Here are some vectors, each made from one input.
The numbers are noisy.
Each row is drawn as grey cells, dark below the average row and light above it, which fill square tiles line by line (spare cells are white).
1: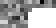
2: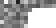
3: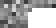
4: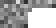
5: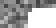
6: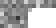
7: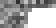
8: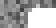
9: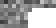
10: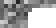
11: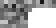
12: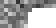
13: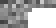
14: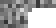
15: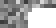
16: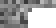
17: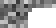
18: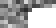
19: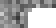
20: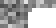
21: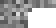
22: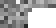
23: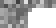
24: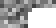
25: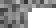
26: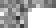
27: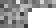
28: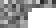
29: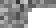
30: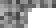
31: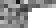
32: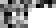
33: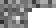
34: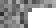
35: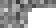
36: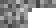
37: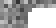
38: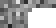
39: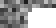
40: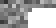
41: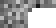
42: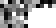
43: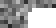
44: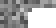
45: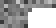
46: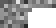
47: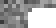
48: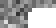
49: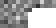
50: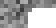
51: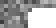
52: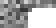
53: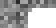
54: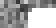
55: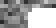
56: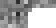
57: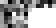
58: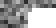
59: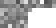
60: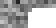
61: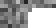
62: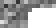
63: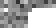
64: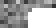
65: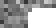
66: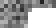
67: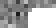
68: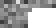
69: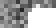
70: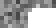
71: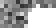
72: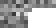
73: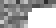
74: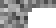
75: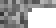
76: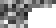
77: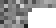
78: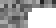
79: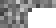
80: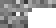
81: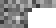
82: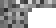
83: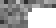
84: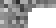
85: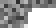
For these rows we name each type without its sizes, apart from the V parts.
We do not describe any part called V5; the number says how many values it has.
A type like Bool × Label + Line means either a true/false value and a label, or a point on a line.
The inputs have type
List(Bool × V5).
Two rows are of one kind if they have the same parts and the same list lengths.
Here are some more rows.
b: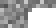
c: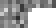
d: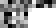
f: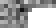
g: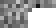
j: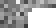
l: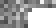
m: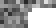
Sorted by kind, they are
b, c, f
d
g, j, l, m

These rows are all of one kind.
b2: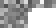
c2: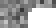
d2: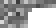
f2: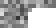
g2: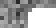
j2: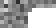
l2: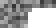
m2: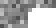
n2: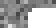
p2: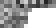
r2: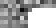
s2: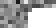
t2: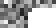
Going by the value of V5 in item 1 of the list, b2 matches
f2 and m2.
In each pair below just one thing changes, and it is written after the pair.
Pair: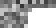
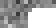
the true/false value in item 2 of the list
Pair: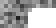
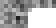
the true/false value in item 2 of the list
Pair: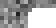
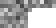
the value of V5 in item 1 of the list
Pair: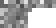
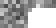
the true/false value in item 1 of the list
